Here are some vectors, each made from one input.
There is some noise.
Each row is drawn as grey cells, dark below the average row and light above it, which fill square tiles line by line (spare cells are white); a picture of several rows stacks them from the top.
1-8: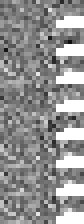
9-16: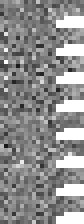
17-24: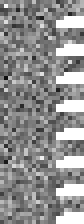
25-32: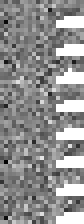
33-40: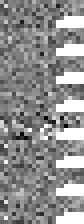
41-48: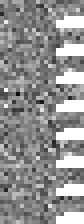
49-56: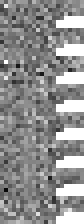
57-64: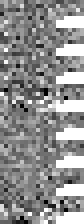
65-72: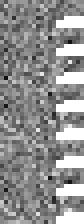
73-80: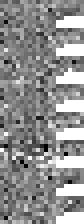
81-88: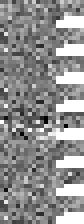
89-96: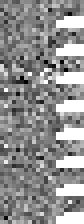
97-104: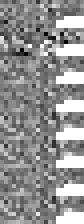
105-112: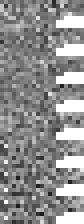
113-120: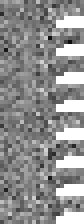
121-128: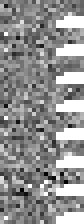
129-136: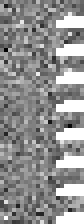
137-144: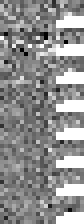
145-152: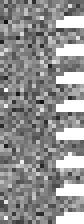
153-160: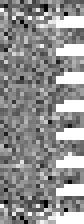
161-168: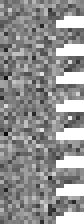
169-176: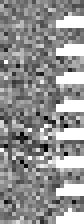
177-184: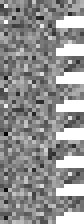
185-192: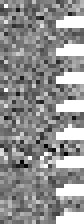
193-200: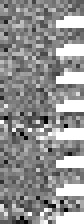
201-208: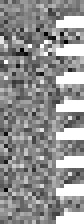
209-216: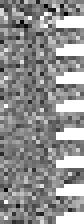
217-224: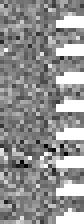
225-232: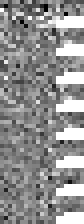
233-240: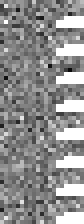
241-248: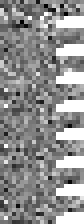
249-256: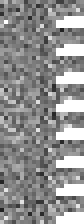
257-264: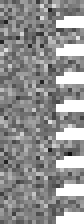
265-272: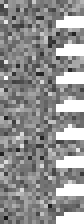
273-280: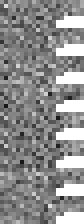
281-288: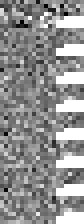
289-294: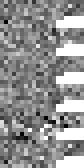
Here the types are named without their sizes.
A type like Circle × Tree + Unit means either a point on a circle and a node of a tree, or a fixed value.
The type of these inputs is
Bool × (Tree + Unit).
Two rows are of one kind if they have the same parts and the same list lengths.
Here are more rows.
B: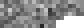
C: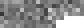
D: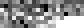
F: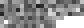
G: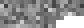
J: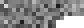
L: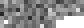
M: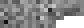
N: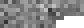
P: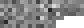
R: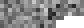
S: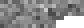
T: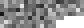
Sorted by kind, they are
B, C, F, G, J, L, M, N, P, R, S, T
D

